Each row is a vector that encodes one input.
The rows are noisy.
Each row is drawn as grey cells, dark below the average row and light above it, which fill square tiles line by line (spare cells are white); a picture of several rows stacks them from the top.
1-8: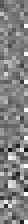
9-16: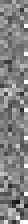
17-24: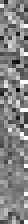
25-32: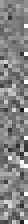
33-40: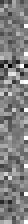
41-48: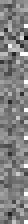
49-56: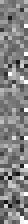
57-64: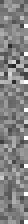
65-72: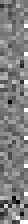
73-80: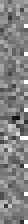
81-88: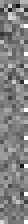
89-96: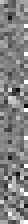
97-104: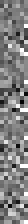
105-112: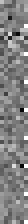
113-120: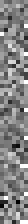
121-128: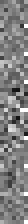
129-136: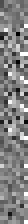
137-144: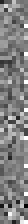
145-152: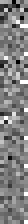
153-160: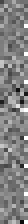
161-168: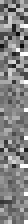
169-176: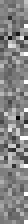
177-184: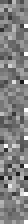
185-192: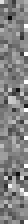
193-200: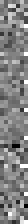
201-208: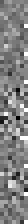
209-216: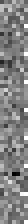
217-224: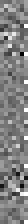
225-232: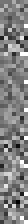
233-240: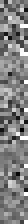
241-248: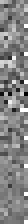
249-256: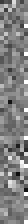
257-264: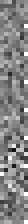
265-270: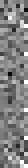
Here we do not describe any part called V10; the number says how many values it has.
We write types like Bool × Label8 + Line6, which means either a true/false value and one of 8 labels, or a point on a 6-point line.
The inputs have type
Label7 × (Line7 + Tree14) + V10.
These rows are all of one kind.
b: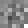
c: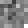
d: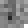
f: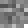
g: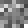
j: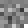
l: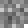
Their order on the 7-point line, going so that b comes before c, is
d, l, f, b, j, c, g.
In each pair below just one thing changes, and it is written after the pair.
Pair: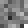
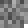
the node of the tree
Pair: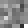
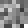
the label
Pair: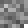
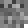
the node of the tree
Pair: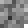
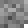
the node of the tree
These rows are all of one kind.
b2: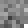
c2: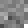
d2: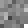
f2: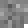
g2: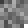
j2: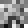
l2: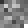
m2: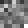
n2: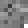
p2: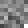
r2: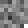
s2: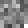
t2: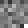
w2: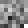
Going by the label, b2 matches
g2, j2, m2 and s2.
